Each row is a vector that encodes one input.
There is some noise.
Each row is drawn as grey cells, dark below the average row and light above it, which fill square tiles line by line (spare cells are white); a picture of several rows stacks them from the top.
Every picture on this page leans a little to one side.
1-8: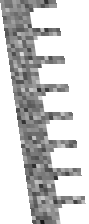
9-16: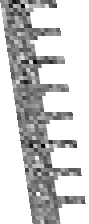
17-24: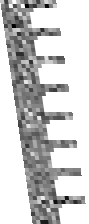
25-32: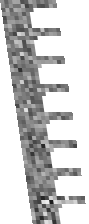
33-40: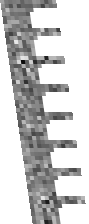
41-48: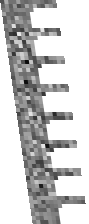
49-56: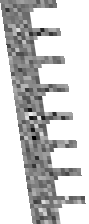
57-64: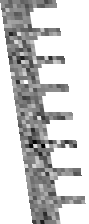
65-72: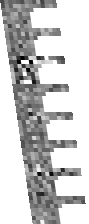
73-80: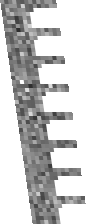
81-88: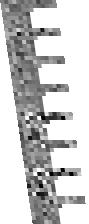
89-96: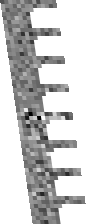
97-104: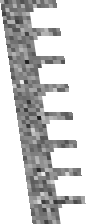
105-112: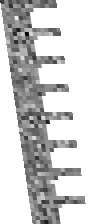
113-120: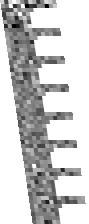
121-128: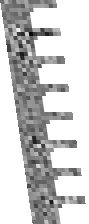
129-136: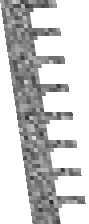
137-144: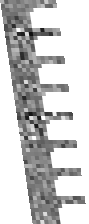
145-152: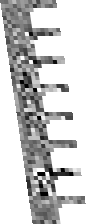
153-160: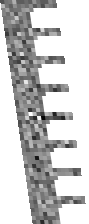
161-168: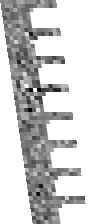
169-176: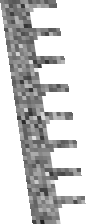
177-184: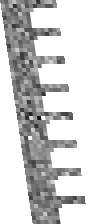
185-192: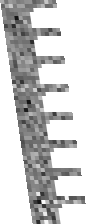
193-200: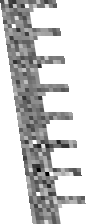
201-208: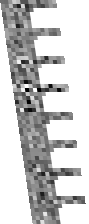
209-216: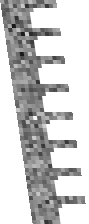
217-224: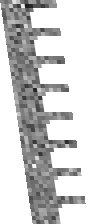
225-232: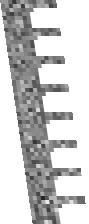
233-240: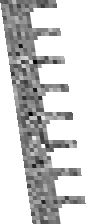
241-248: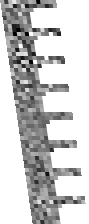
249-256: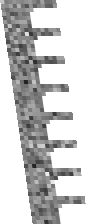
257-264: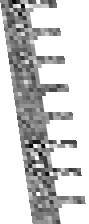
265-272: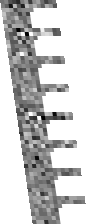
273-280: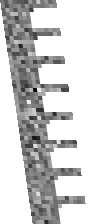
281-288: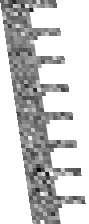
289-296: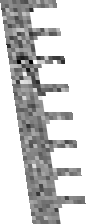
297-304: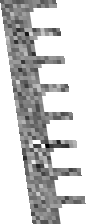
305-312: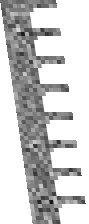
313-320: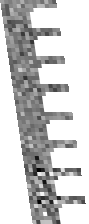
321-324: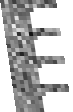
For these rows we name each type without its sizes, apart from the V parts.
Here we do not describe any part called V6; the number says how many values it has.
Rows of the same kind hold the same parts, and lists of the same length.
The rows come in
2 kinds.
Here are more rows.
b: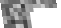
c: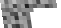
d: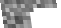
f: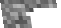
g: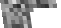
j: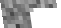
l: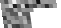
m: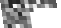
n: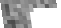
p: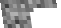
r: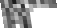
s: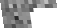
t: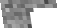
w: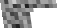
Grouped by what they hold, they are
b, d, f, m, n, p, r, s
c, g, j, l, t, w

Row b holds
a true/false value and a value of V6.
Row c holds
a point on a line and a true/false value.
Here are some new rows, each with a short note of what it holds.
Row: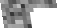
a point on a line and a true/false value
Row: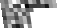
a point on a line and a true/false value
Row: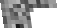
a point on a line and a true/false value
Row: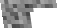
a point on a line and a true/false value
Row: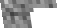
a point on a line and a true/false value
